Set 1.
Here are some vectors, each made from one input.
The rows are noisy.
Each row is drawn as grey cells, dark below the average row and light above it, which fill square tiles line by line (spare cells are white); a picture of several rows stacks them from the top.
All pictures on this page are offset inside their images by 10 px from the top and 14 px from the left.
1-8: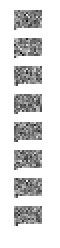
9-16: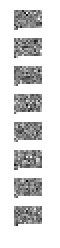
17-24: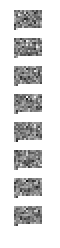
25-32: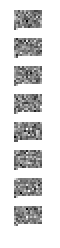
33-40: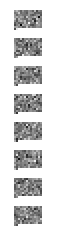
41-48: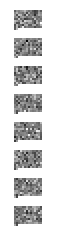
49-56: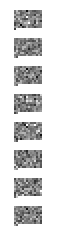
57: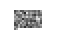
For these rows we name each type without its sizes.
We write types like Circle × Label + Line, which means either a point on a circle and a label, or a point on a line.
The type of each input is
Line × (Tree + Unit).
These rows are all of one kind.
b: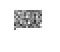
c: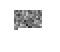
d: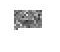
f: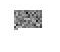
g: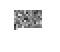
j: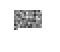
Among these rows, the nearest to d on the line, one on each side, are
c and f.
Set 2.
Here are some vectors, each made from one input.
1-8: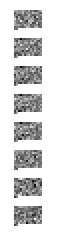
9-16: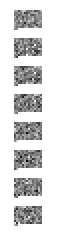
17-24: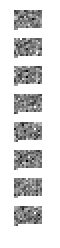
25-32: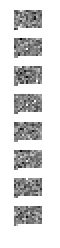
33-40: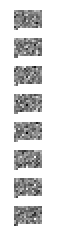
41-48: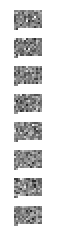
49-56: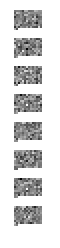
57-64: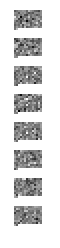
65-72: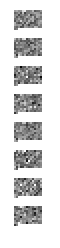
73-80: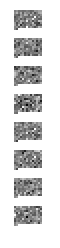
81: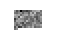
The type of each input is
Line6 + Line10.
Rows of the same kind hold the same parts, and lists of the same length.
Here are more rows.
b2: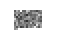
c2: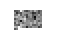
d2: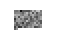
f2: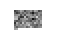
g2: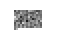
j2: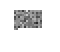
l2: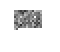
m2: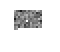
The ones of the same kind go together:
b2, c2, f2, g2
d2, j2, l2, m2

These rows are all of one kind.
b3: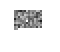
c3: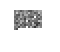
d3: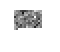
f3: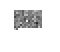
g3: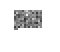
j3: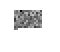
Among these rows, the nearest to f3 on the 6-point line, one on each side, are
c3 and g3.
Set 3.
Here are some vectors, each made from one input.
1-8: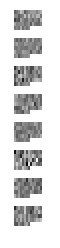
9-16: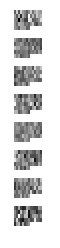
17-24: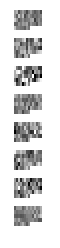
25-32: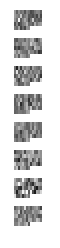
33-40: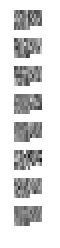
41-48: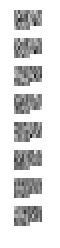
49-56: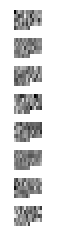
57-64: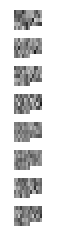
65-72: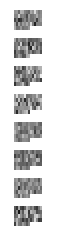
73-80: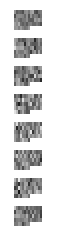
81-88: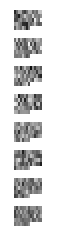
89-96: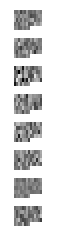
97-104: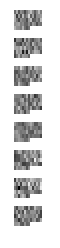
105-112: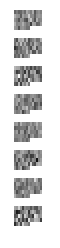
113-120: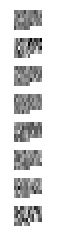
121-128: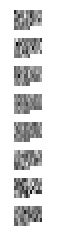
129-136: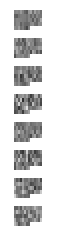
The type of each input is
Bool × Bool × Bool × Bool + Line10.
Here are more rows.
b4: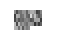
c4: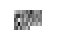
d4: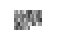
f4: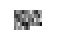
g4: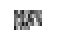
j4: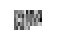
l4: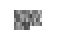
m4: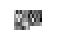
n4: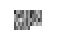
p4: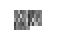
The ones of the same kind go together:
b4, f4, l4, m4, p4
c4, d4, g4, j4, n4

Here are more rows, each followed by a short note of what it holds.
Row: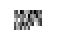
a point on a 10-point line
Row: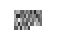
a point on a 10-point line
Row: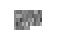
four true/false values
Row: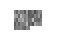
four true/false values
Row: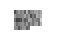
four true/false values
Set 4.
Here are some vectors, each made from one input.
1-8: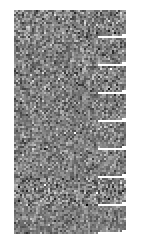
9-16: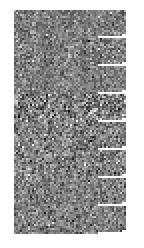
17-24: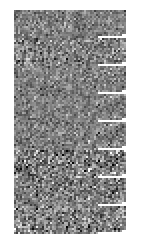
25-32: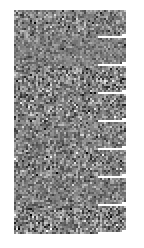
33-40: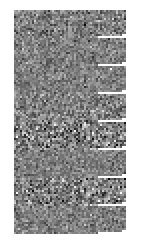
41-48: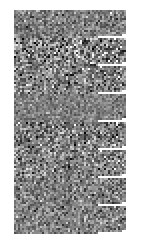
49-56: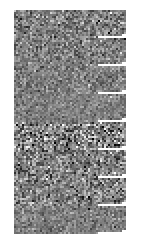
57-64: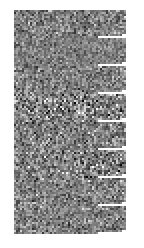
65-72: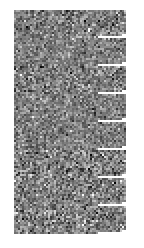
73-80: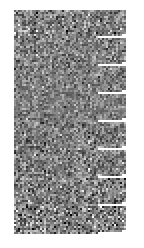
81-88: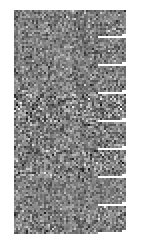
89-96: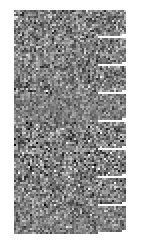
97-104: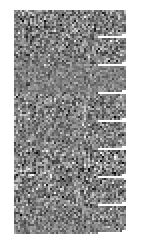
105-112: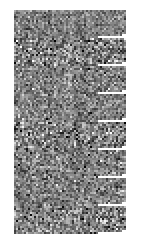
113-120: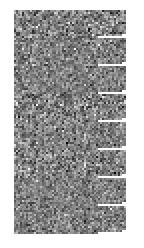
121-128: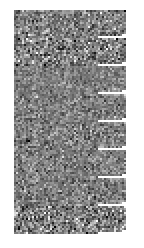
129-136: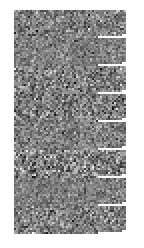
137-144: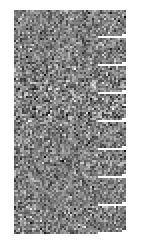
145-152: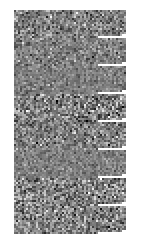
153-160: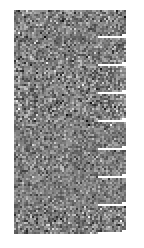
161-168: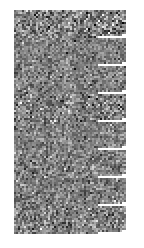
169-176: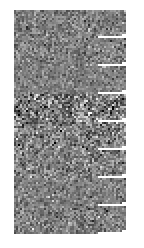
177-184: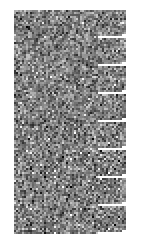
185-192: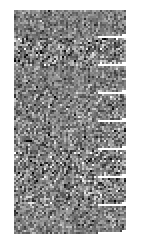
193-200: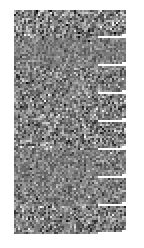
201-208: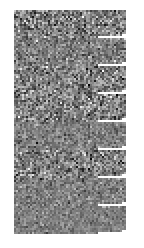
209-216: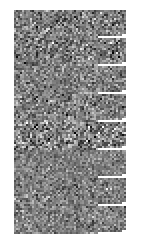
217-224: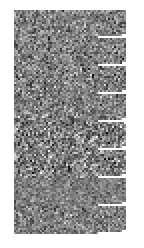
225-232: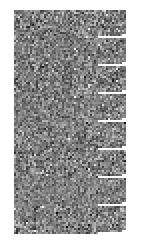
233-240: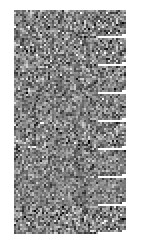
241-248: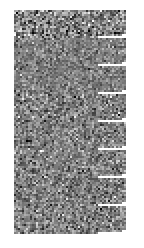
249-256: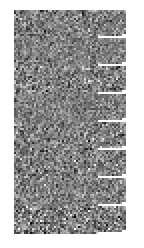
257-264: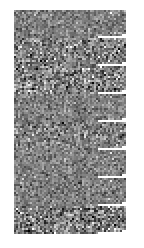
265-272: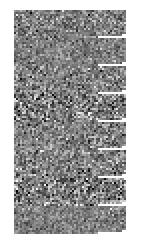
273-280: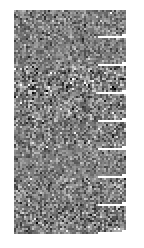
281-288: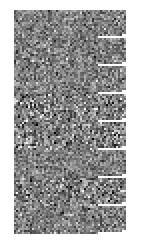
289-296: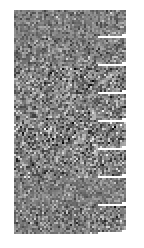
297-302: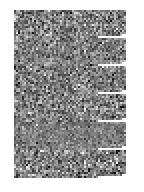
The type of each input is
Circle15 + Line10.
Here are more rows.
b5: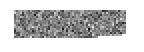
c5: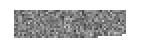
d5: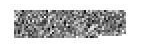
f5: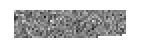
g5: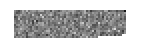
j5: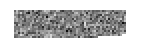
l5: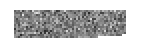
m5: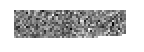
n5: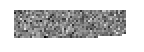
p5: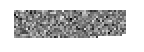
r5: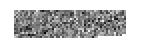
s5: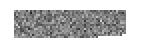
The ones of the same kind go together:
b5, d5, j5
c5, f5, g5, l5, m5, n5, p5, r5, s5

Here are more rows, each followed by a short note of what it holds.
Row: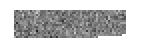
a point on a 15-point circle
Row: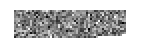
a point on a 10-point line
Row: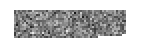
a point on a 15-point circle
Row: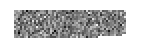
a point on a 10-point line
